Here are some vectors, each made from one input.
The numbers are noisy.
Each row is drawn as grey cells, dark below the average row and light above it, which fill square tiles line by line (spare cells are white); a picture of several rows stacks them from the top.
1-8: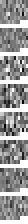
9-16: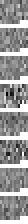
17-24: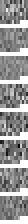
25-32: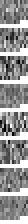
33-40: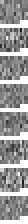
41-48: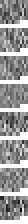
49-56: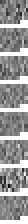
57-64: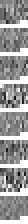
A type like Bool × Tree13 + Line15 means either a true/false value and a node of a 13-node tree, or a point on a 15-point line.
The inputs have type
List2(Line5).
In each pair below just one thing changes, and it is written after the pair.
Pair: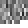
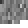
the place on the 5-point line in item 1 of the list
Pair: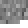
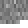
the place on the 5-point line in item 2 of the list
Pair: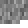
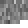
the place on the 5-point line in item 2 of the list
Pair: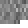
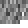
the place on the 5-point line in item 2 of the list
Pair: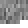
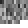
the place on the 5-point line in item 2 of the list
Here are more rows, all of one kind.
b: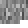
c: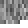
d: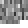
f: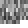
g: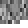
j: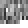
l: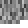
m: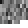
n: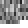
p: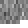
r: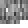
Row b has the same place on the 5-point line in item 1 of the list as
g, j, m and p.
